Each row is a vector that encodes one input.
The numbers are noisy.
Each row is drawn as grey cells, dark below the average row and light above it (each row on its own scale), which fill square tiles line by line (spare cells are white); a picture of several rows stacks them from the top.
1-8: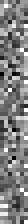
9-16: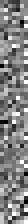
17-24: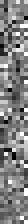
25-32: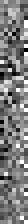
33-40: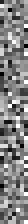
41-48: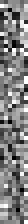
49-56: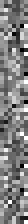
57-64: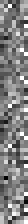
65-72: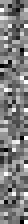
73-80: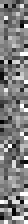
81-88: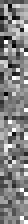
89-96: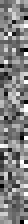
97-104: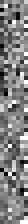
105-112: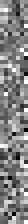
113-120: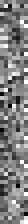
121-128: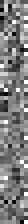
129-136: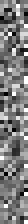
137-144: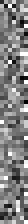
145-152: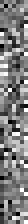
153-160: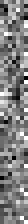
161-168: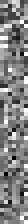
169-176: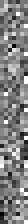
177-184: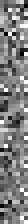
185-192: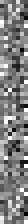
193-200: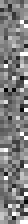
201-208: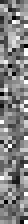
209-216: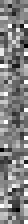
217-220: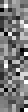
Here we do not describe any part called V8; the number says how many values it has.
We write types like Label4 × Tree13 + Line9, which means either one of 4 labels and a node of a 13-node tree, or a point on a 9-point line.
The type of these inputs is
Label6 × Label6 + (Line4 + V8) × V8.
